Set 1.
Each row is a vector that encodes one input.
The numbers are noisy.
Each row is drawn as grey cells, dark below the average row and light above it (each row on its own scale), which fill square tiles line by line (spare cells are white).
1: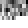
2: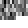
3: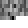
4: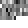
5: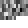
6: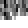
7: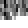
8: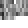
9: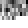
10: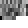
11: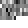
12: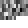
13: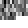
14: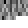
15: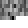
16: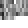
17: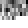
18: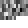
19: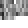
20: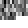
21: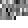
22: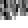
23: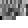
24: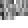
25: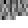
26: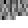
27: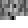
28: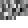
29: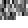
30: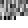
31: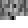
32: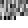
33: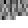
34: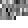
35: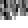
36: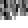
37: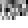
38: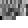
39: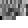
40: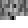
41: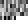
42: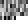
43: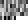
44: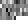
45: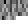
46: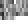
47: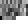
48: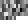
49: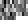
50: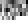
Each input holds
one of 10 labels.
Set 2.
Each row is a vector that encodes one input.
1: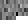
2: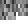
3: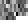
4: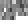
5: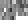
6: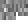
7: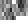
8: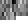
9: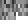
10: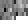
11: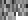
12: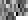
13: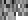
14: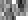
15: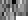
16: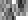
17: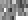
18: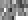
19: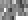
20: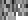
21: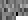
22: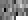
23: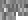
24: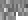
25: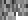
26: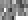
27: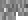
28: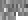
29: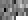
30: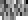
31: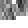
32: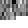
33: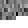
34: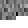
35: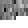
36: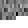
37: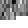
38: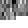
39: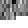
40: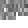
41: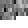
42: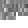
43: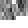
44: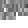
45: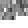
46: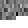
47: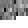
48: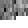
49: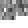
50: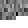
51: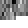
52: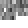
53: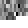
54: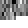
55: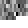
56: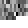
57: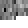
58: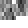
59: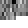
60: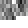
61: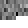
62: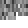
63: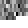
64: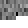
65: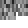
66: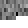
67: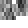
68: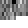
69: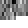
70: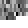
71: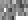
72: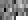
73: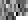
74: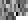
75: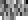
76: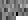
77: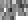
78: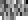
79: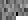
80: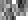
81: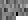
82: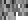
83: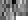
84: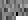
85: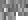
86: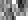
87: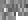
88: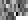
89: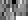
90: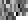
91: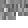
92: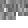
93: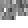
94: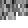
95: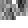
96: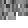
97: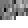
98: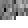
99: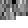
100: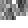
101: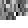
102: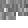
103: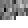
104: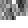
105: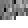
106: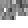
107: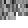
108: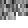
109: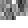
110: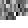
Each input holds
either a point on an 8-point circle, or a fixed value.
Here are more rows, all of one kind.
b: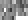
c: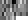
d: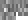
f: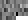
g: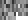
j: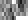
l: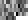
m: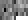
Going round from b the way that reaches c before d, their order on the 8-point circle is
b, j, l, f, m, c, g, d.
